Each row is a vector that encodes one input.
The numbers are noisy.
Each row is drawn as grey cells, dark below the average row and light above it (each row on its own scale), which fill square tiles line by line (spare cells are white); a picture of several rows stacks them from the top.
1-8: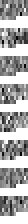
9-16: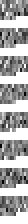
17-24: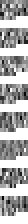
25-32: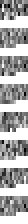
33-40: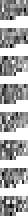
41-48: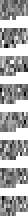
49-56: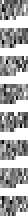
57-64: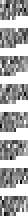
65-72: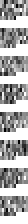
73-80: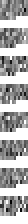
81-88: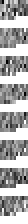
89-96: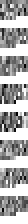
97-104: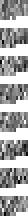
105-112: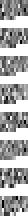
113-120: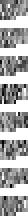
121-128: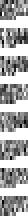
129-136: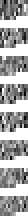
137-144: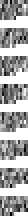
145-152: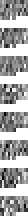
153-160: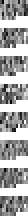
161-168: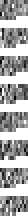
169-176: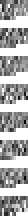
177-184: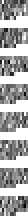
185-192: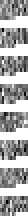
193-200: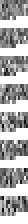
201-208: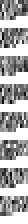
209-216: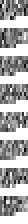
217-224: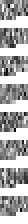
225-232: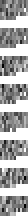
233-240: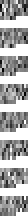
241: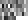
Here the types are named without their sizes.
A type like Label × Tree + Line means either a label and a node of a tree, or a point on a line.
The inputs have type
Bool × Line.
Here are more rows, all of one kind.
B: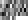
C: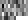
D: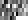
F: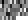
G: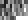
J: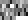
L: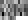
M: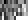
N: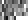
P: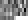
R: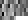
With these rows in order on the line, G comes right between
D and R.
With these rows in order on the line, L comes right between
F and R.
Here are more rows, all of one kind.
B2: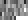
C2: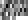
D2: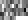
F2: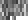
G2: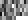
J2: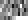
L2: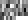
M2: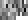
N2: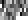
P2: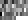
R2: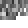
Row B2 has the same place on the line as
D2, G2, L2 and P2.
